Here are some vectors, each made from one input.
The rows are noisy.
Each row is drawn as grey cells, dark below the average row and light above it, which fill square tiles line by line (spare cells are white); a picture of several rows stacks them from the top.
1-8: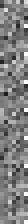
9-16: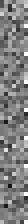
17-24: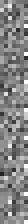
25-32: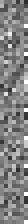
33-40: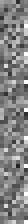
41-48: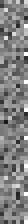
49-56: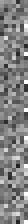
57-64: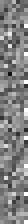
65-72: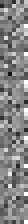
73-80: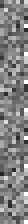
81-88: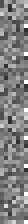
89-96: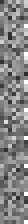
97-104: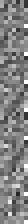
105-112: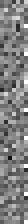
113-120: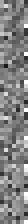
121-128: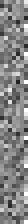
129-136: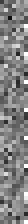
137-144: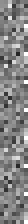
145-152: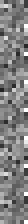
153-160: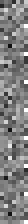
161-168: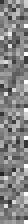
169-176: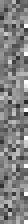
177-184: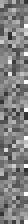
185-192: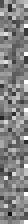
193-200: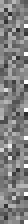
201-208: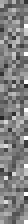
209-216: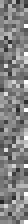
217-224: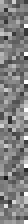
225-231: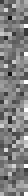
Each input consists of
either a point on a 9-point circle, or a point on a 20-point circle.
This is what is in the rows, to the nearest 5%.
About 40% of them hold a point on a 9-point circle. The rest hold a point on a 20-point circle.
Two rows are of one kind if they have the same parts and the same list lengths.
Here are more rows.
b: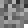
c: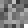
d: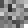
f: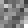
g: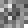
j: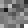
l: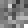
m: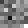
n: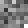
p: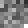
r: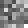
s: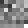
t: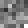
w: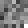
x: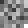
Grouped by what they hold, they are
b, c, f, g, j, l, n, p, t, w
d, m, r, s, x

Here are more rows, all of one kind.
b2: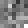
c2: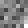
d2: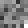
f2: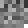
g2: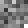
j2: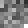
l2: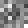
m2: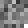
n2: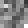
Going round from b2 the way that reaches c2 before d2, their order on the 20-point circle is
b2, n2, c2, d2, m2, f2, j2, g2, l2.
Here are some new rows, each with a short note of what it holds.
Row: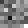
a point on a 9-point circle
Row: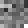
a point on a 20-point circle
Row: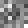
a point on a 20-point circle
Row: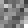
a point on a 20-point circle
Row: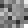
a point on a 9-point circle
